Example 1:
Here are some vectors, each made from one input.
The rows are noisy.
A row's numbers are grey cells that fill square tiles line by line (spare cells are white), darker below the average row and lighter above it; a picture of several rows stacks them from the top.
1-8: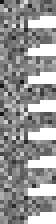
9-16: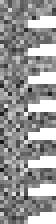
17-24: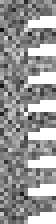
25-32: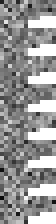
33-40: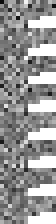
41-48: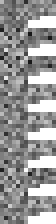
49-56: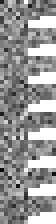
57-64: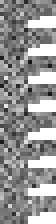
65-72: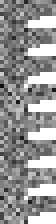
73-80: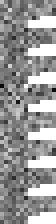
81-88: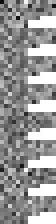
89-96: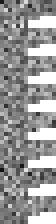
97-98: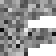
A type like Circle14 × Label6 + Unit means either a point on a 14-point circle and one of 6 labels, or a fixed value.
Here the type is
Line5 + Line9.
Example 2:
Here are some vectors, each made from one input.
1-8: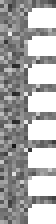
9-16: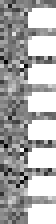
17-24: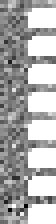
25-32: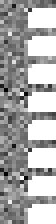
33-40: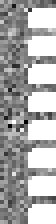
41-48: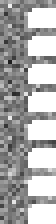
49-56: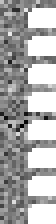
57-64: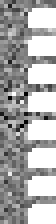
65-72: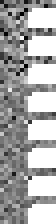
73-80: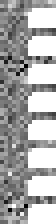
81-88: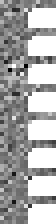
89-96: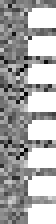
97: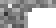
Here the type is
Bool × Bool × Bool + Label4.
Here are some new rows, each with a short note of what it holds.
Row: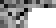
one of 4 labels
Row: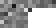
three true/false values
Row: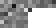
three true/false values
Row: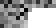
one of 4 labels
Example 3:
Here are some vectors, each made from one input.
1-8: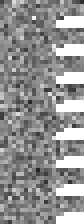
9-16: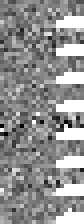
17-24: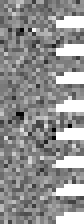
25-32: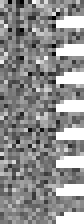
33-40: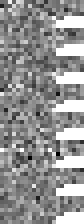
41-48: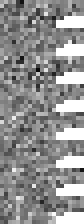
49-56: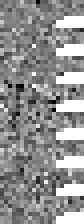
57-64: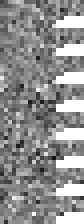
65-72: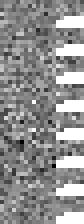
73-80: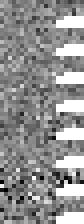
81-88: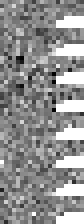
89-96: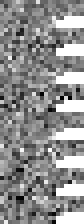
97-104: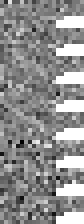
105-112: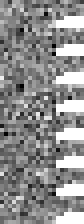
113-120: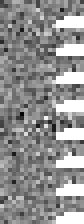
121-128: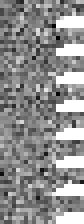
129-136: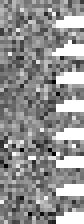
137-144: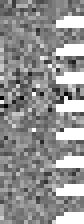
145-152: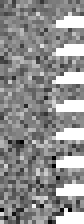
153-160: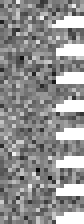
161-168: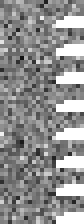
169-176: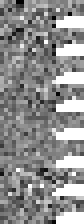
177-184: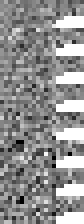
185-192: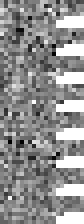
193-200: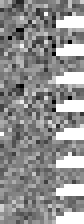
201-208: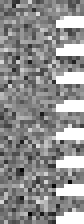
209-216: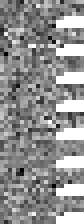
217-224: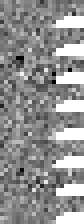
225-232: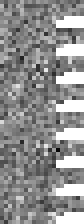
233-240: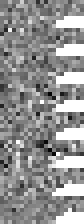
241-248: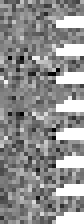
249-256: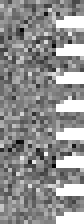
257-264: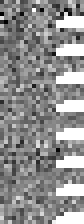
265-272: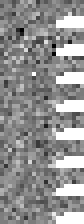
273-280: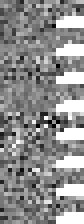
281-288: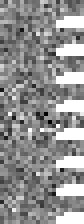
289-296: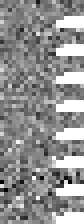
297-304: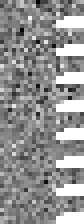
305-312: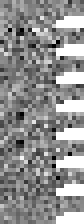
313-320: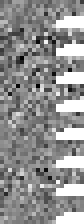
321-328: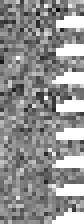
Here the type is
Circle5 + Tree15 + Unit.
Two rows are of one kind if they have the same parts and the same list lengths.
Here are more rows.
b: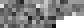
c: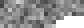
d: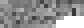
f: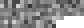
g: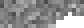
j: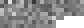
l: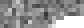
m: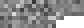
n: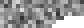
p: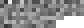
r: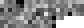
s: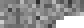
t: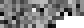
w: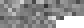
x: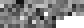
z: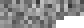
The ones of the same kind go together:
b, r, x
c, d, f, g, j, l, m, n, p, s, w, z
t

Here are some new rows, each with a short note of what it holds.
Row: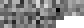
a point on a 5-point circle
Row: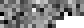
a fixed value
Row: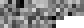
a point on a 5-point circle
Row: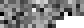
a fixed value
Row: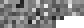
a point on a 5-point circle
